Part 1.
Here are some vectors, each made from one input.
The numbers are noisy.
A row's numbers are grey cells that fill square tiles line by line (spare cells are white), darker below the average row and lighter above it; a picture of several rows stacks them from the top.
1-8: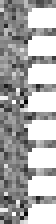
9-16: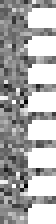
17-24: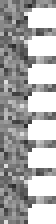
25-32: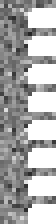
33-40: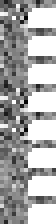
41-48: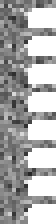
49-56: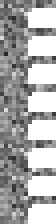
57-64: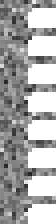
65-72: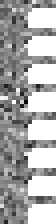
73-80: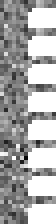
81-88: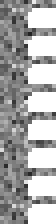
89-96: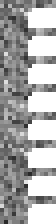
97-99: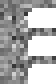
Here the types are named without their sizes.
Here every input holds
either a fixed value, or three true/false values.
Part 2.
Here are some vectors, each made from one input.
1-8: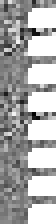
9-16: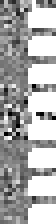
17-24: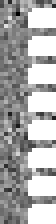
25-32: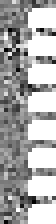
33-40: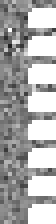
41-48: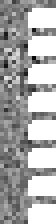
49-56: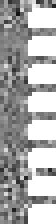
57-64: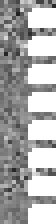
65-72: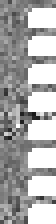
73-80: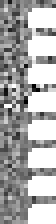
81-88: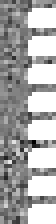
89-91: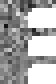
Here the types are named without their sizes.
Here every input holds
a point on each of two lines.
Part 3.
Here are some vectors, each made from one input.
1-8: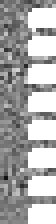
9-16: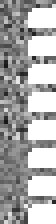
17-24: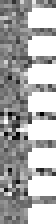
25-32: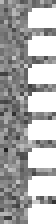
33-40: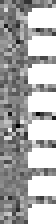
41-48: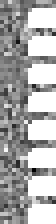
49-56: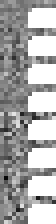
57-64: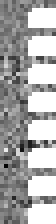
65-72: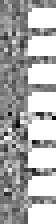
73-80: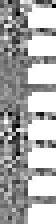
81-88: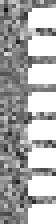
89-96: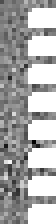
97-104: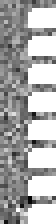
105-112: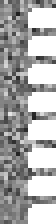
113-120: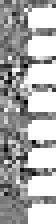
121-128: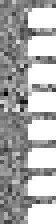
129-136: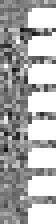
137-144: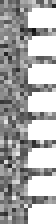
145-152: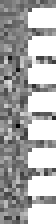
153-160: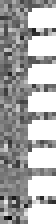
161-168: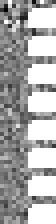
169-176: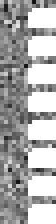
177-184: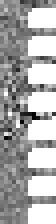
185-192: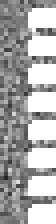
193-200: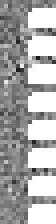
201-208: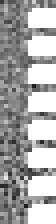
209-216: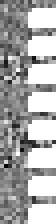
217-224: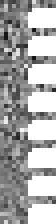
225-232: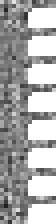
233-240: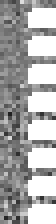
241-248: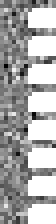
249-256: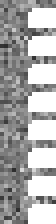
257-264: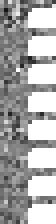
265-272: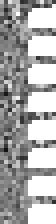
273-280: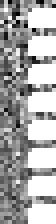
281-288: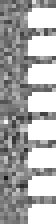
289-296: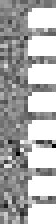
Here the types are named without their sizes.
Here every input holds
a point on a circle.
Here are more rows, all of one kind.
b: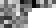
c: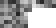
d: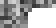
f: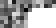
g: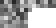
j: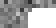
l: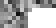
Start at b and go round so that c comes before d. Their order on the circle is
b, l, g, c, f, j, d.
